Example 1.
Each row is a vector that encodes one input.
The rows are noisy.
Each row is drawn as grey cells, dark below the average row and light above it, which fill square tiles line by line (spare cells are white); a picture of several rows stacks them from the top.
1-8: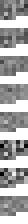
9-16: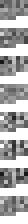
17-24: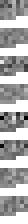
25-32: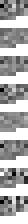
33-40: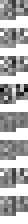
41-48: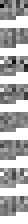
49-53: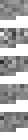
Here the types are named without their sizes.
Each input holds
either a point on a line, or three true/false values.
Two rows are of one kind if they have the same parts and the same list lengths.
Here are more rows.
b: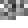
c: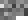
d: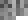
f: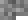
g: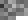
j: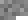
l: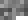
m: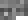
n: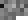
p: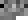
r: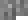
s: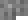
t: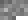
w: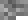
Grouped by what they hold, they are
b, d, f, g, j, n, p, r, s, t, w
c, l, m

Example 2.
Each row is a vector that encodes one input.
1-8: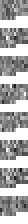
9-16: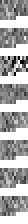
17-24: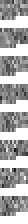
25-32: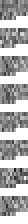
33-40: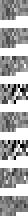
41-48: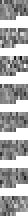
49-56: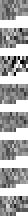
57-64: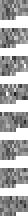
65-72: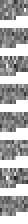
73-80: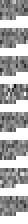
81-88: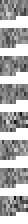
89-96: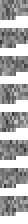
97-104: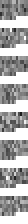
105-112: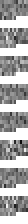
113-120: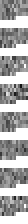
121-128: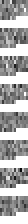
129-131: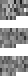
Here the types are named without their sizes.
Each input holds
a list of points on a circle.
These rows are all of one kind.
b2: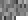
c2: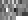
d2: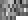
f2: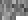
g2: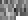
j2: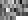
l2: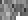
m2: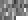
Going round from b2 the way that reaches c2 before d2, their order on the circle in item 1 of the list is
b2, f2, l2, g2, c2, j2, d2, m2.
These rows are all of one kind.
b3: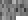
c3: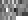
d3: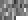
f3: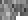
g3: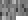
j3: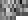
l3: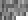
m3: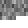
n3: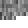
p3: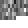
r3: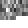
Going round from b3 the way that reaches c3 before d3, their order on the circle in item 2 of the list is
b3, g3, c3, n3, l3, m3, r3, f3, j3, d3, p3.
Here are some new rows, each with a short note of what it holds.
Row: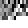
the empty list
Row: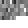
a list of one item
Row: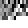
the empty list
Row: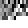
the empty list
